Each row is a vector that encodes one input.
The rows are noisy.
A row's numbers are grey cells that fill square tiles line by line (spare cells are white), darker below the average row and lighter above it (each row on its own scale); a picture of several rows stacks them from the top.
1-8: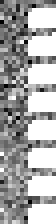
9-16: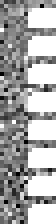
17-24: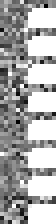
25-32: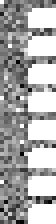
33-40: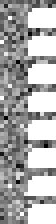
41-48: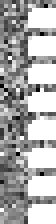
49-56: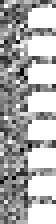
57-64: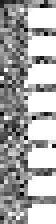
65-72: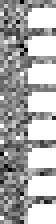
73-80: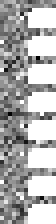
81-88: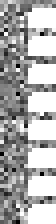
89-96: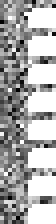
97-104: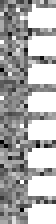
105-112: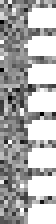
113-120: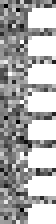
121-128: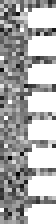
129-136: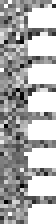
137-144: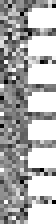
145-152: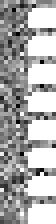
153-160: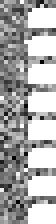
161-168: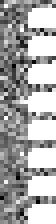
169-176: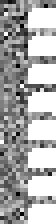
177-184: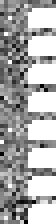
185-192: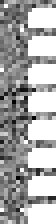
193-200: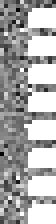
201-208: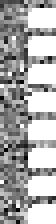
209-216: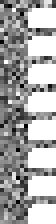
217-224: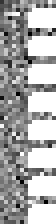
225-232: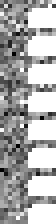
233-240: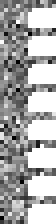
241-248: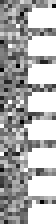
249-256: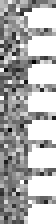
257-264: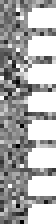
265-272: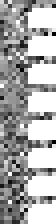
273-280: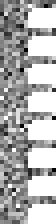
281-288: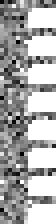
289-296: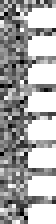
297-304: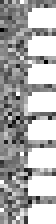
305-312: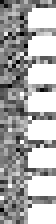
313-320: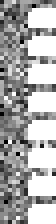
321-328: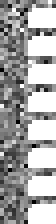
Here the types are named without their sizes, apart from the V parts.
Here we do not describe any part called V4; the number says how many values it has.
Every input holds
either a point on each of two circles and a true/false value, or a value of V4.
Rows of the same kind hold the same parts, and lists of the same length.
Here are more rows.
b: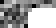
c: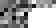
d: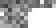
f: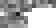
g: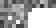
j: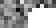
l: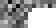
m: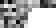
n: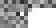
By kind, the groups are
b, c, l
d, f, g, j, m, n

